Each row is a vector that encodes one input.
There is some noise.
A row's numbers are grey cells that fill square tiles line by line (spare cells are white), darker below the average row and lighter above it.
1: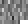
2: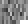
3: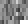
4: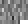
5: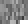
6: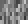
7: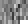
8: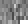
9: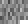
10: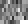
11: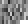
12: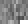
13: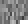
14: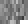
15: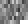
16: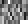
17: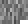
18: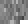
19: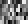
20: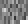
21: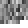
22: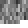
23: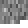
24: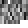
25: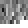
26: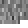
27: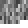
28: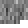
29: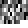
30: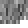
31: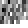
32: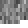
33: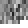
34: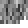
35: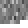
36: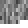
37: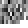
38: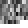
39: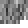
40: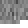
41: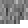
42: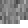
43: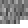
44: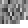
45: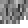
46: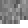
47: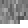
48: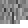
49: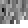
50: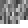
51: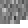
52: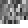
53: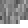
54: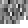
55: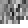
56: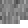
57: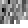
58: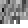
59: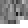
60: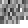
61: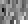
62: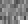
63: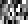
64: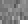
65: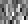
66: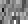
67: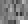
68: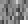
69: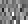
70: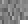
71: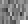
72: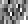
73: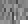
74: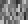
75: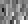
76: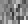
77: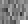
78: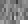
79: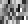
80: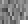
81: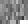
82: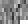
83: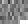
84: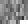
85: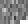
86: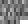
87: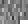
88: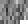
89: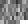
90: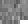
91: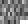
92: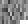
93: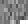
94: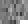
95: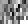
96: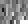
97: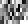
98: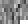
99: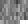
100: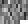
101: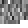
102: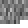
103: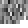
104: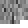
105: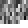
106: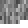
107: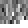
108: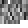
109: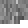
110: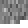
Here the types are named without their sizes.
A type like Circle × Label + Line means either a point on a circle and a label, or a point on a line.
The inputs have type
Bool × (Tree + Unit).
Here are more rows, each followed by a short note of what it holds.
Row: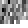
a true/false value
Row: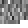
a node of a tree and a true/false value
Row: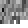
a true/false value
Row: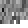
a true/false value
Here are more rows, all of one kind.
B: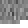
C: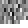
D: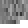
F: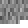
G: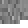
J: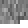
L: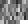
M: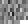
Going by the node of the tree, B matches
J and M.
